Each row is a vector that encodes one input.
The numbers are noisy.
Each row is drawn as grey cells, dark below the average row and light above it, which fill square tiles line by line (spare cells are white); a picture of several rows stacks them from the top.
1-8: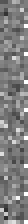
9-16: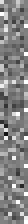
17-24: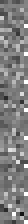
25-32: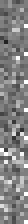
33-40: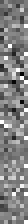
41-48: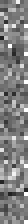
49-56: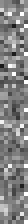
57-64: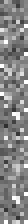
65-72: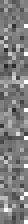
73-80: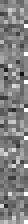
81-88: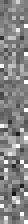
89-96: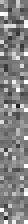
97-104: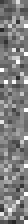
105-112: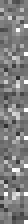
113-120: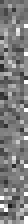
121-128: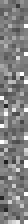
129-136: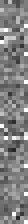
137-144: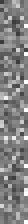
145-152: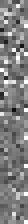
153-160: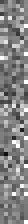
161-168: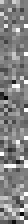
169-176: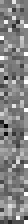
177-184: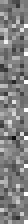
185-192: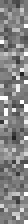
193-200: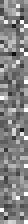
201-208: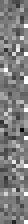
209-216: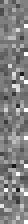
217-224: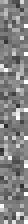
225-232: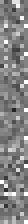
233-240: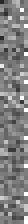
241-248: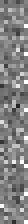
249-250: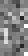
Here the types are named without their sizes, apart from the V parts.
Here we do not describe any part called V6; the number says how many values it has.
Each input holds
a true/false value, together with either a point on a circle, or a value of V6.
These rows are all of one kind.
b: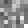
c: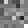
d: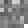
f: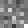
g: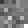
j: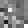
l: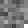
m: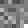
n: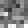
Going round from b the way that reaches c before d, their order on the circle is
b, n, c, l, j, f, m, d, g.
